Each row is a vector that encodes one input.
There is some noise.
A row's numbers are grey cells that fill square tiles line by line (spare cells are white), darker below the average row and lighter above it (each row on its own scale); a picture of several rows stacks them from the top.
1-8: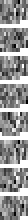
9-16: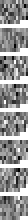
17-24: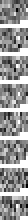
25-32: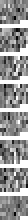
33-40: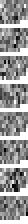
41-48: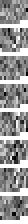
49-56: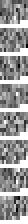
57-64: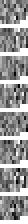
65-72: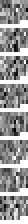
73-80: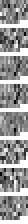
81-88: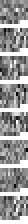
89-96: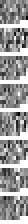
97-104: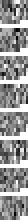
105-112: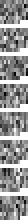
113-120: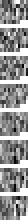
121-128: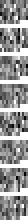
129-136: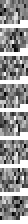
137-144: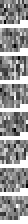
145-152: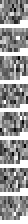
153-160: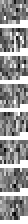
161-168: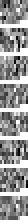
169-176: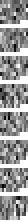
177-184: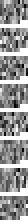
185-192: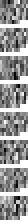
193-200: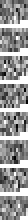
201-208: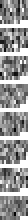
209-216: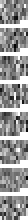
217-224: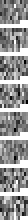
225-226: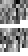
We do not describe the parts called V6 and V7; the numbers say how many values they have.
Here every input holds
a true/false value, together with either one of 9 labels, a value of V6 and a value of V7, or a point on a 9-point line.
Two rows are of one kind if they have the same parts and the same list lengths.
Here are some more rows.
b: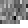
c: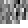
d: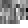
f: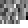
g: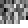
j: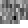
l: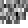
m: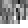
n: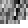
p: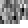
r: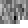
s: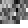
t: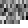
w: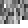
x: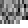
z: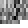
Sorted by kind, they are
b, j, n, p, r, s, z
c, d, f, g, l, m, t, w, x

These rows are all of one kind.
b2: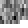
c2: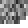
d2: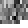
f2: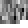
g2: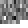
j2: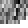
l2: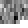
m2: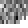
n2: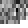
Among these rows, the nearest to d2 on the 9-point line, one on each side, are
c2 and n2.
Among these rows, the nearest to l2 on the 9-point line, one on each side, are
f2 and m2.
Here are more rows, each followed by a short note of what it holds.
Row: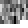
a point on a 9-point line and a true/false value
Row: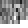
one of 9 labels, a true/false value, a value of V6 and a value of V7
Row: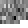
a point on a 9-point line and a true/false value
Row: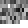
a point on a 9-point line and a true/false value
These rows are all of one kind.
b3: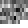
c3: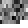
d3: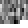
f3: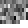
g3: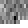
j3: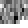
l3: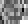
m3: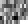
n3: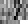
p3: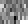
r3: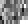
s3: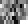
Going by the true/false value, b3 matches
c3, f3 and n3.
